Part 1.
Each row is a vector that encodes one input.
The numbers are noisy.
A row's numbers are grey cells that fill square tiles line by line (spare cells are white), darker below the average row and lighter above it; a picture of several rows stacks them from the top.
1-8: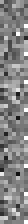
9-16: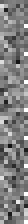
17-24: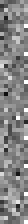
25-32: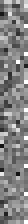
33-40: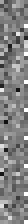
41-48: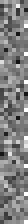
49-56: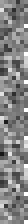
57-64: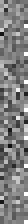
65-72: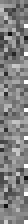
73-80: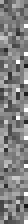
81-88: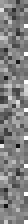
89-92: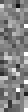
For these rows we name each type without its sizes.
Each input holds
either a node of a tree, or four true/false values.
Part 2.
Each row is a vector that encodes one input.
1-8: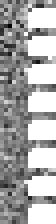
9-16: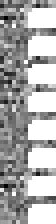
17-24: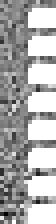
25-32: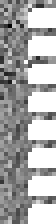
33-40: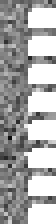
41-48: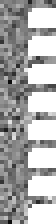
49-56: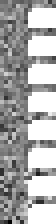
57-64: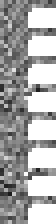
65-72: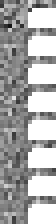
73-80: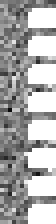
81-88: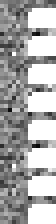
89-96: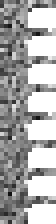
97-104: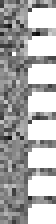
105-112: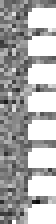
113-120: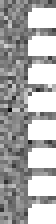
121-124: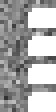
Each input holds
either a point on a 13-point circle, or one of 11 labels.
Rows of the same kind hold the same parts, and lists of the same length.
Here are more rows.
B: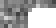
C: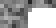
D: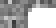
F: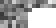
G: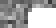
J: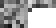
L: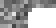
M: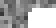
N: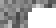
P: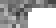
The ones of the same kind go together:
B, C, D, G, L, M, N, P
F, J

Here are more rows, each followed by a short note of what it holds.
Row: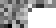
a point on a 13-point circle
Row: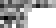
a point on a 13-point circle
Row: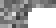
one of 11 labels
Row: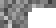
one of 11 labels
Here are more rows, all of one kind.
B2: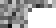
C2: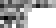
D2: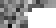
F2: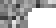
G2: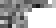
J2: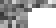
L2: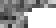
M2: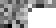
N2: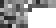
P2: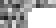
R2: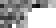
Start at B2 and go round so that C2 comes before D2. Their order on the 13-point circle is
B2, G2, R2, C2, P2, F2, J2, L2, D2, N2, M2.
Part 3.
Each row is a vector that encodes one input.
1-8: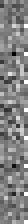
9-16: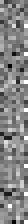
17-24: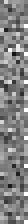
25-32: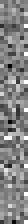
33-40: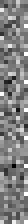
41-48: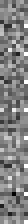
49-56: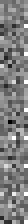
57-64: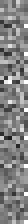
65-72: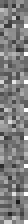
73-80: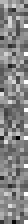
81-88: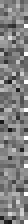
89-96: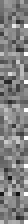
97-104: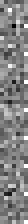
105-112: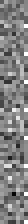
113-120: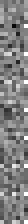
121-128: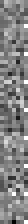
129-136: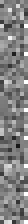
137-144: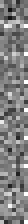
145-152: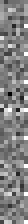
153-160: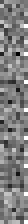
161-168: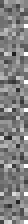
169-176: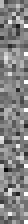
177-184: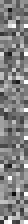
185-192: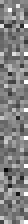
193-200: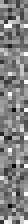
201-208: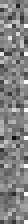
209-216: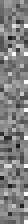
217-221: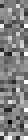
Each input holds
a node of a 13-node tree and five true/false values.
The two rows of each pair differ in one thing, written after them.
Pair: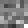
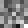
one of the five true/false values
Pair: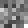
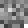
the node of the tree
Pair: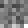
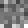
one of the five true/false values
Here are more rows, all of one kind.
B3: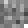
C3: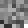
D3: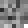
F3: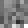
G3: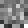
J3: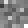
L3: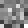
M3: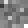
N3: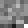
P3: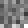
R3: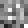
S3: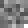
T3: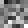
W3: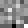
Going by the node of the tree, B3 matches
G3, N3 and T3.
